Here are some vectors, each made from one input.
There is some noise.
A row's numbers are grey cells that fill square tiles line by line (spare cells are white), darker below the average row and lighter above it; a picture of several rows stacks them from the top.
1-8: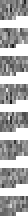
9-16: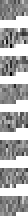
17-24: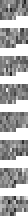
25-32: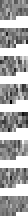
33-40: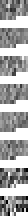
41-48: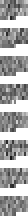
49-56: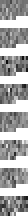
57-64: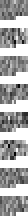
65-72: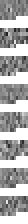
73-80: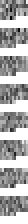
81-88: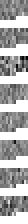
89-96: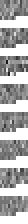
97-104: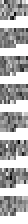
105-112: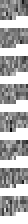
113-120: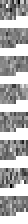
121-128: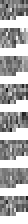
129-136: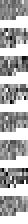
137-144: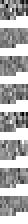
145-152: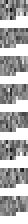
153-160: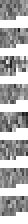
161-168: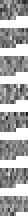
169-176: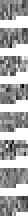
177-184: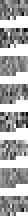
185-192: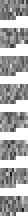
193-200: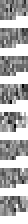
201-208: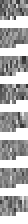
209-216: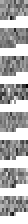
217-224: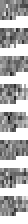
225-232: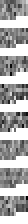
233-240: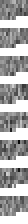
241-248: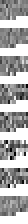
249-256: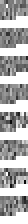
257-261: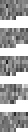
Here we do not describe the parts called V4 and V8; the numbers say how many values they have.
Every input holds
either a point on a 7-point line, four true/false values, a value of V4 and a value of V8, or a point on each of two 10-point lines.
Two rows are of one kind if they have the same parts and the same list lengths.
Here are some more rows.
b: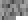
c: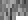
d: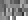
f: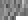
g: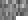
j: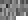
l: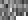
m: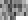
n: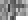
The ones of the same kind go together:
b, d, f, g, j, l, m, n
c

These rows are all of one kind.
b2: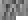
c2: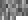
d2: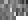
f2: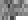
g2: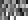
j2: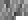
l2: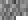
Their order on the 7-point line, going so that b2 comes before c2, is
b2, l2, d2, f2, c2, g2, j2.
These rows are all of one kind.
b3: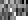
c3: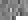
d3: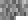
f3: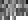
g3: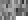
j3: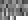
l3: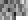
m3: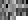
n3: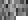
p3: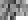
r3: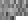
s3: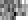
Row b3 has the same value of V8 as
j3, m3, n3 and p3.
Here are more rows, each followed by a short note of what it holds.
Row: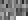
a point on a 7-point line, four true/false values, a value of V4 and a value of V8
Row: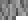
a point on a 7-point line, four true/false values, a value of V4 and a value of V8
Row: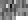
a point on each of two 10-point lines
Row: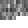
a point on each of two 10-point lines
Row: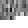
a point on each of two 10-point lines
